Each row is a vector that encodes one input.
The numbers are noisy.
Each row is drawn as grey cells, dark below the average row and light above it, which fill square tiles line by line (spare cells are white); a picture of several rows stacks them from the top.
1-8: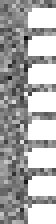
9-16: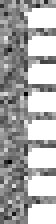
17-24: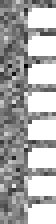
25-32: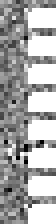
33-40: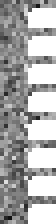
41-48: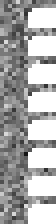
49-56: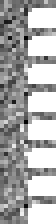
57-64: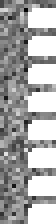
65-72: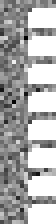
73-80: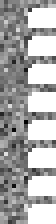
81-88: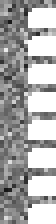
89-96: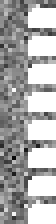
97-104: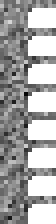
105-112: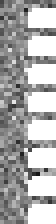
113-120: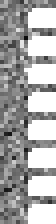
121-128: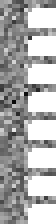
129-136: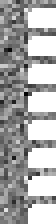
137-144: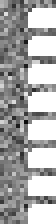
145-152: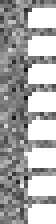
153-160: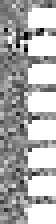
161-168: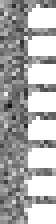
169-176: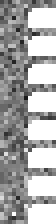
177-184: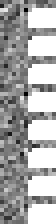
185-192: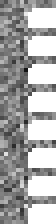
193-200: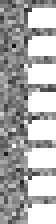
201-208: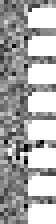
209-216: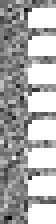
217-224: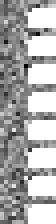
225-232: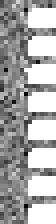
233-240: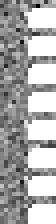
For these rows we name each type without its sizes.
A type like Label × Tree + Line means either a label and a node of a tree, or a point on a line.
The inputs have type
List(Circle × Line).
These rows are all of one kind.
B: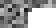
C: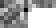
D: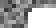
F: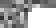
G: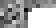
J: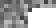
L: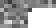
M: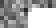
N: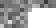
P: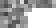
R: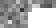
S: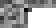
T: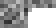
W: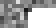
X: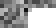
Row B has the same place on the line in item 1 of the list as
C, G, T and X.
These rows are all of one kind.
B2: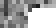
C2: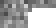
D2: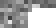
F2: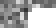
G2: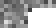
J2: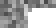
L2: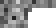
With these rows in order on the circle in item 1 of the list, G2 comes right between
B2 and F2.
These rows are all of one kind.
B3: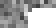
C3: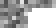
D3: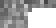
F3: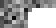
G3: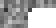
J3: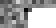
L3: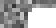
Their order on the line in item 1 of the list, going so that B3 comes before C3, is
F3, J3, L3, G3, D3, B3, C3.
